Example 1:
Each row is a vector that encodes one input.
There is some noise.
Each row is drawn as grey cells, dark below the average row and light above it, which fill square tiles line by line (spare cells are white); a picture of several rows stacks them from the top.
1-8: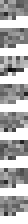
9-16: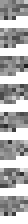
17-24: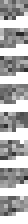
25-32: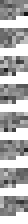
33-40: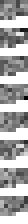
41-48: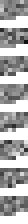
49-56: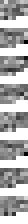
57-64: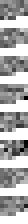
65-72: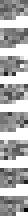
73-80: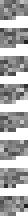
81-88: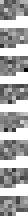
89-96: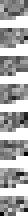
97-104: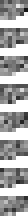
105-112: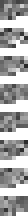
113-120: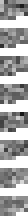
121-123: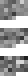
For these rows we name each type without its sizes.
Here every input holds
a label.
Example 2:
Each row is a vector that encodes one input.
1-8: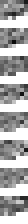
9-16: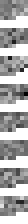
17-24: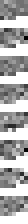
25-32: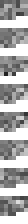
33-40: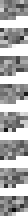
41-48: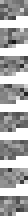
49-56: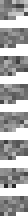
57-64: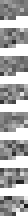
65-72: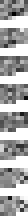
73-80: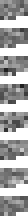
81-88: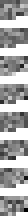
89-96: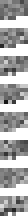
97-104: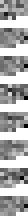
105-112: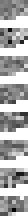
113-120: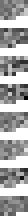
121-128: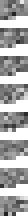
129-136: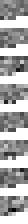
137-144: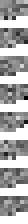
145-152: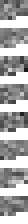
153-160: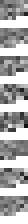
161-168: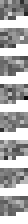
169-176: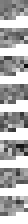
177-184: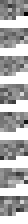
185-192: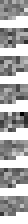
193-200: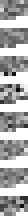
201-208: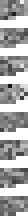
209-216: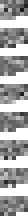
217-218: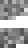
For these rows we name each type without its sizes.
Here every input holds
a label.
